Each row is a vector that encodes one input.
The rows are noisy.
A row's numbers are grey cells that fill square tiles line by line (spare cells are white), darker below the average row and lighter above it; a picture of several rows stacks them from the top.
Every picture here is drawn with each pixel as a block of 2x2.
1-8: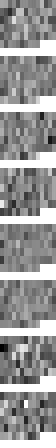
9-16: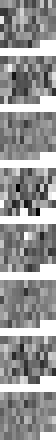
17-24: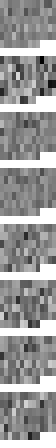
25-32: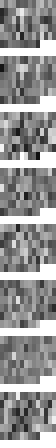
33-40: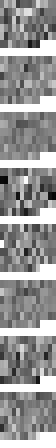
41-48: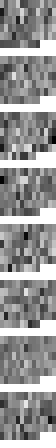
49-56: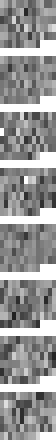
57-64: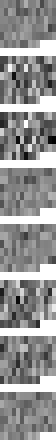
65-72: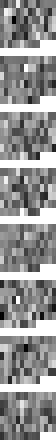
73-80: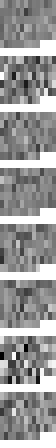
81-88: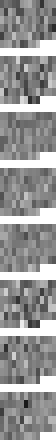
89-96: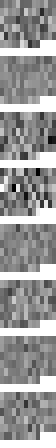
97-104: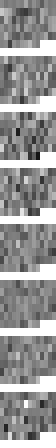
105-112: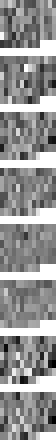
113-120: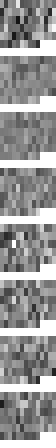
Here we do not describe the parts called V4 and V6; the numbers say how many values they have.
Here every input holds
a point on a 5-point line, a true/false value, a value of V4 and a value of V6.
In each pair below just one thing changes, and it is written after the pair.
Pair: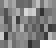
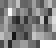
the value of V4
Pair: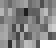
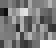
the value of V4
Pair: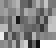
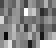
the true/false value
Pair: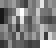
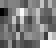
the value of V6
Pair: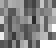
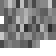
the true/false value
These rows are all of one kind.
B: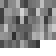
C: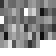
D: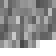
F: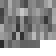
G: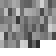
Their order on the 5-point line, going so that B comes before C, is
G, B, C, D, F.
